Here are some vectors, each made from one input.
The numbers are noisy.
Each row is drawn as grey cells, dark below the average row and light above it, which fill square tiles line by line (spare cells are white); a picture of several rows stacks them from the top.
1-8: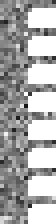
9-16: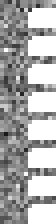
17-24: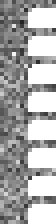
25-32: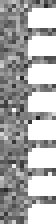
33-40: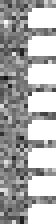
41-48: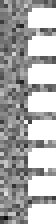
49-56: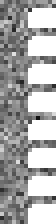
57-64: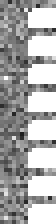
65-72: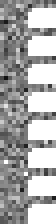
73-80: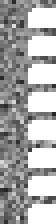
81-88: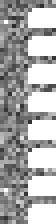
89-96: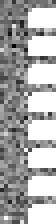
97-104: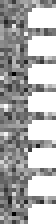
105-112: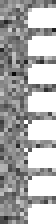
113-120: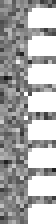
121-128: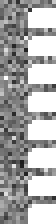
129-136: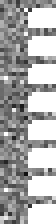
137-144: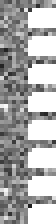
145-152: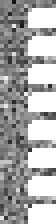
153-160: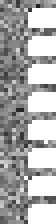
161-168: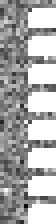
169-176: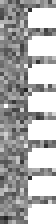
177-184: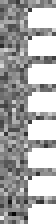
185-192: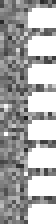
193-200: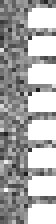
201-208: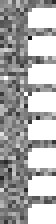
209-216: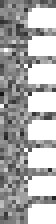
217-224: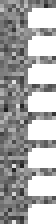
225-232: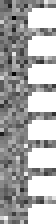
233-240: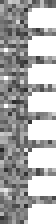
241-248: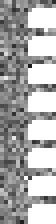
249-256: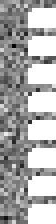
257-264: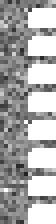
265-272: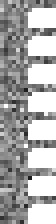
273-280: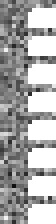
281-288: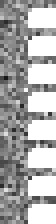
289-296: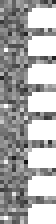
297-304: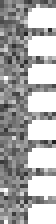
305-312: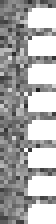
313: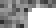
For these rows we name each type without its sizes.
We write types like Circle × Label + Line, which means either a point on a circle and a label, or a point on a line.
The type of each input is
Bool × (Circle + Unit) + Tree.
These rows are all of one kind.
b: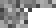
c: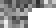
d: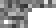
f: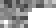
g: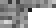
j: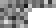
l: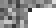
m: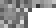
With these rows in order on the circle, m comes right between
b and c.
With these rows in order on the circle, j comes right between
b and d.
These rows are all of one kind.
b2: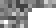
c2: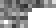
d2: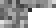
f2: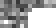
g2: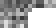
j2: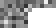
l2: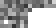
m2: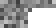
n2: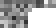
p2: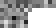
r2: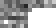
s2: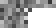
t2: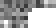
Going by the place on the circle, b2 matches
c2, d2, f2 and r2.
